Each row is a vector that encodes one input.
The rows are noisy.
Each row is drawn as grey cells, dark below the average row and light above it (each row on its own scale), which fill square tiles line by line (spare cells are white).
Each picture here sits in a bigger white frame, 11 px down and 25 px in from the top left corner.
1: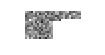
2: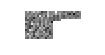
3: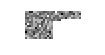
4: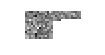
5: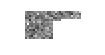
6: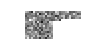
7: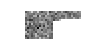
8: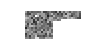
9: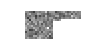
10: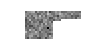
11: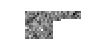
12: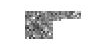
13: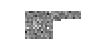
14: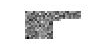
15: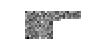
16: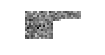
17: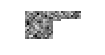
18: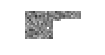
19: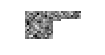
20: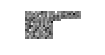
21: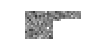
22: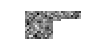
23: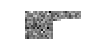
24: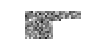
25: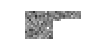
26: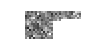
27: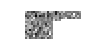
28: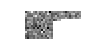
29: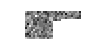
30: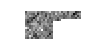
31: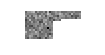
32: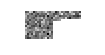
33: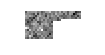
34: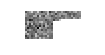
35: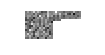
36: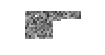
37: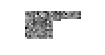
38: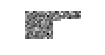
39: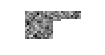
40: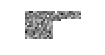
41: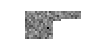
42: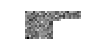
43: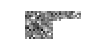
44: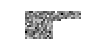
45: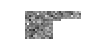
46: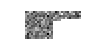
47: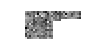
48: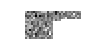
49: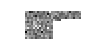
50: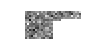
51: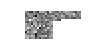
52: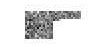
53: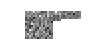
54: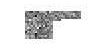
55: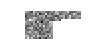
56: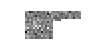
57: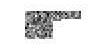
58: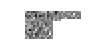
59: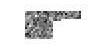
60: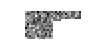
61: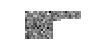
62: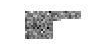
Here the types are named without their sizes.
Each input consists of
either a label, or four true/false values.
